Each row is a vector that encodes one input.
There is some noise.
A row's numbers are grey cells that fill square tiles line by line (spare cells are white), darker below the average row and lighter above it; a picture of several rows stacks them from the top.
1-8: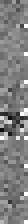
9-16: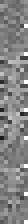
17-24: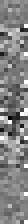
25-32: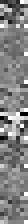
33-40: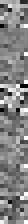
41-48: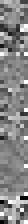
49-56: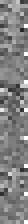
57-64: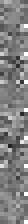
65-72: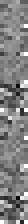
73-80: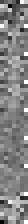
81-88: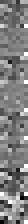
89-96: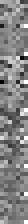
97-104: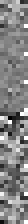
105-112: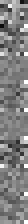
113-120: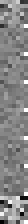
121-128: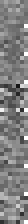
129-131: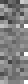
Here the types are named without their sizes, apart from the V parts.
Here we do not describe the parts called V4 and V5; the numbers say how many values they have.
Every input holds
a true/false value, together with either a label and a value of V4, or a value of V5.
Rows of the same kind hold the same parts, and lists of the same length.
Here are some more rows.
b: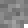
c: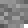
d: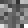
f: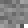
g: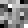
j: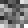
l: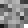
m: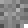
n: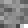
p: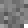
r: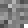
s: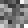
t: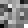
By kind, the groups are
b, c, f, j, l, m, n, s
d, g, p, r, t

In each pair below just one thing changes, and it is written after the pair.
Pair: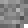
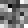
the label
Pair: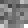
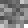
the true/false value
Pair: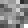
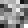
the value of V4
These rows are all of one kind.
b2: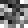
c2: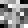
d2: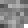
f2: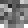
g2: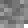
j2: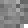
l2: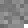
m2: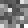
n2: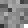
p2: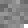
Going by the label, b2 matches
f2, g2, j2 and p2.
